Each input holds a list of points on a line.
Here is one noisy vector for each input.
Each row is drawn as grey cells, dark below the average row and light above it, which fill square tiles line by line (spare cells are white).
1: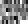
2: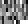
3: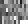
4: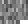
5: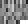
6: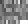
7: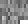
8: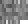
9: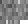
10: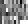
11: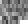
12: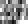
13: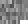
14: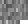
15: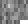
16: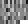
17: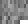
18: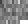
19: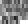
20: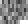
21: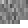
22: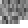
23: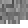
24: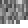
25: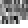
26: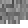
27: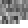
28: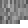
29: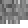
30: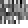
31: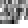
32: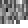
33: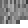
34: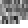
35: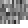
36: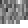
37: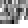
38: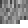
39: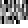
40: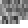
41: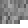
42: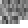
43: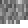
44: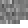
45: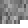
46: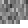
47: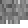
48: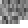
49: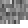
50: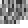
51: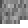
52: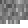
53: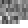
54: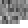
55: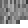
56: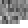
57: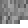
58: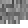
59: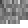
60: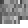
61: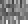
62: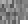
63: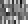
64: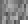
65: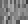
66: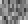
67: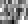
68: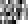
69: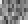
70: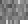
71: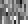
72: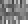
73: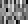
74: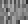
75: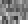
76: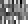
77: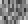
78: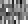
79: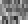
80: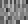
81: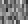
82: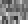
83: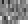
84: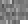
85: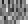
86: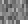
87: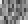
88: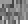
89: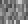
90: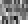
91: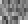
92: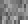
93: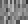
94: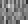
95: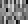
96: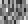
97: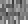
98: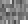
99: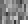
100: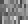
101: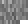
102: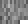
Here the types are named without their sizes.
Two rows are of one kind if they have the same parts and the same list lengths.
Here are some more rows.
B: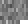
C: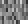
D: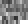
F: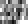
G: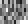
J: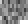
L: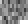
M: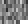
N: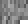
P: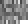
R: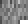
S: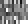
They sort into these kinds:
B, C, M, P, S
D, G, J, L
F
N, R

